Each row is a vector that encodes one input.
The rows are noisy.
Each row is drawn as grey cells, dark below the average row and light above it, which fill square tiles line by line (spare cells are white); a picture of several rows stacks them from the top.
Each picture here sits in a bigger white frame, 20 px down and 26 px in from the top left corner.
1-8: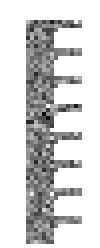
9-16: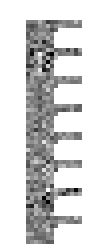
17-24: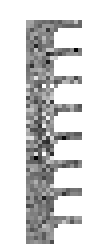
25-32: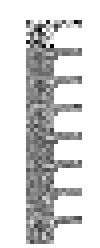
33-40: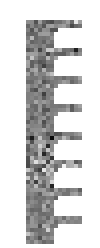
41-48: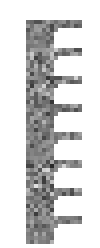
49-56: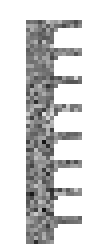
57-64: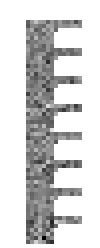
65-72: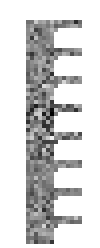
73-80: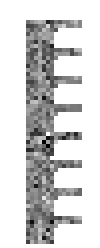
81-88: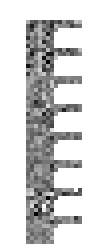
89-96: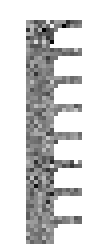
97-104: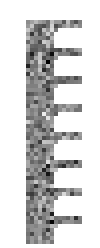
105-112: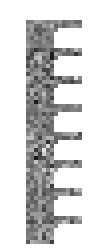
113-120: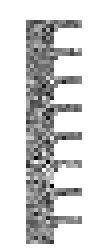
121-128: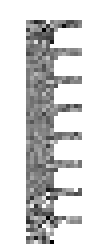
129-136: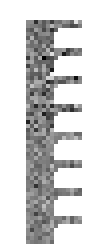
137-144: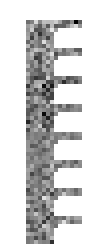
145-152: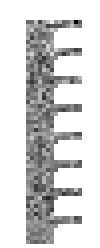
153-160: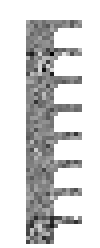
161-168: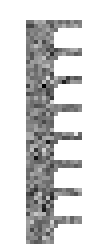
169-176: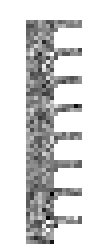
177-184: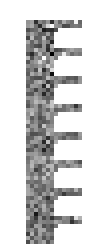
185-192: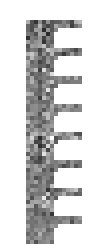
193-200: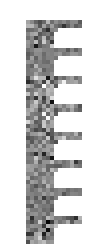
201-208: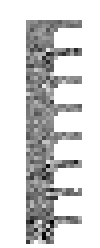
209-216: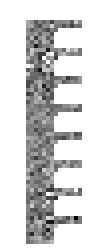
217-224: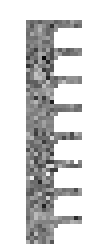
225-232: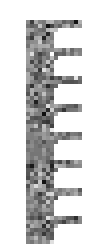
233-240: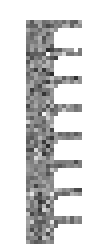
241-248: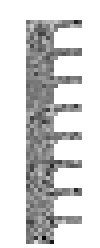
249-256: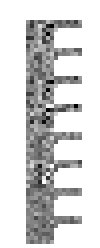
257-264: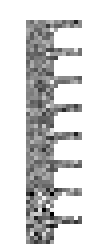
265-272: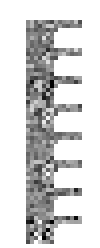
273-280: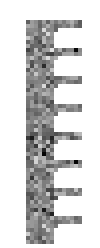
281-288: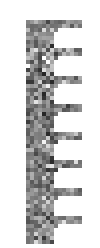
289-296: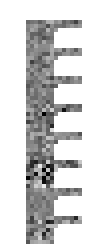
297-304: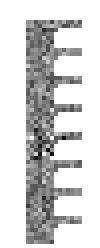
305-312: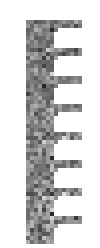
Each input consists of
either a point on a 16-point circle, or one of 6 labels.
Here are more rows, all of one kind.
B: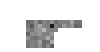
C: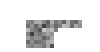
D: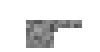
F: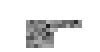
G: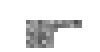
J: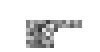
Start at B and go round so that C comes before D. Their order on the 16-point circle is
B, F, C, J, G, D.
